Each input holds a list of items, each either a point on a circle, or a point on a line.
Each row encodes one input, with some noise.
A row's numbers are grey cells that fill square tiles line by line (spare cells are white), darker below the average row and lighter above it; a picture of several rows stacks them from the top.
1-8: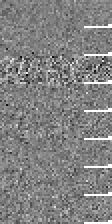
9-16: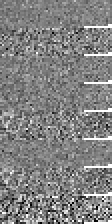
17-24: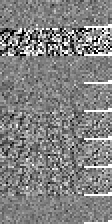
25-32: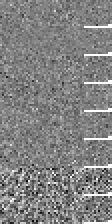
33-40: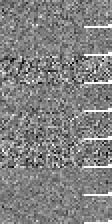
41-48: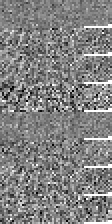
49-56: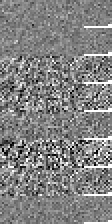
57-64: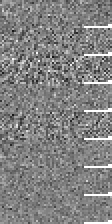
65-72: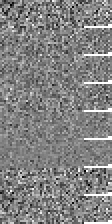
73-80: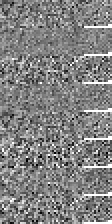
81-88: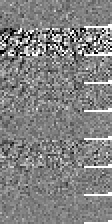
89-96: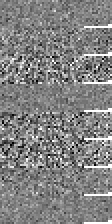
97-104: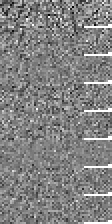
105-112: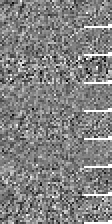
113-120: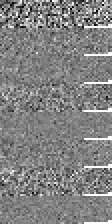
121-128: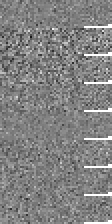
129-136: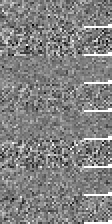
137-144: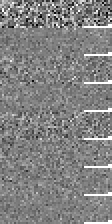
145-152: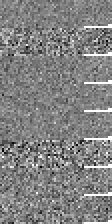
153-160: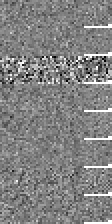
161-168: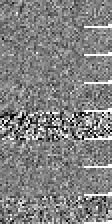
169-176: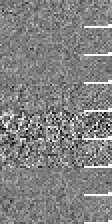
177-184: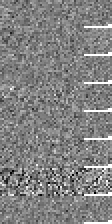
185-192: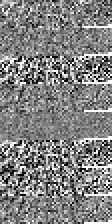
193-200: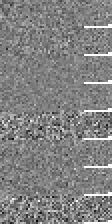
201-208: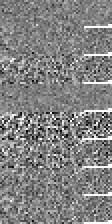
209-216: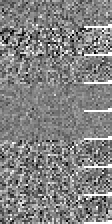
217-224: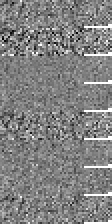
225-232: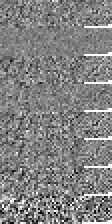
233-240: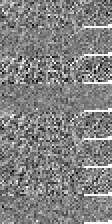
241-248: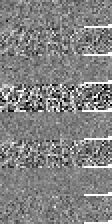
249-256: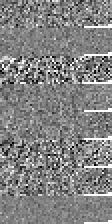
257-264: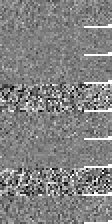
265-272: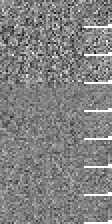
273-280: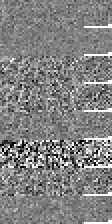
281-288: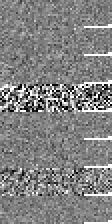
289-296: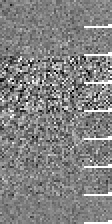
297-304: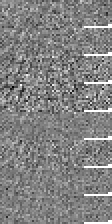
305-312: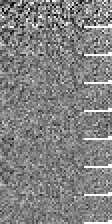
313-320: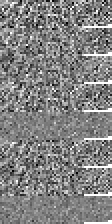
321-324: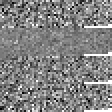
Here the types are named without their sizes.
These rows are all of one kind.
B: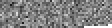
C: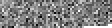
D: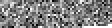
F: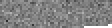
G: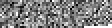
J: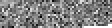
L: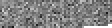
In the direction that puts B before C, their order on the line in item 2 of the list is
B, L, J, C, D, F, G.
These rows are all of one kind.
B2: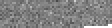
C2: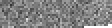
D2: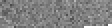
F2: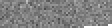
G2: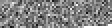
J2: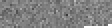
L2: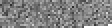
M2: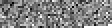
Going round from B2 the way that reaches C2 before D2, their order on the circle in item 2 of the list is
B2, J2, C2, F2, L2, D2, G2, M2.
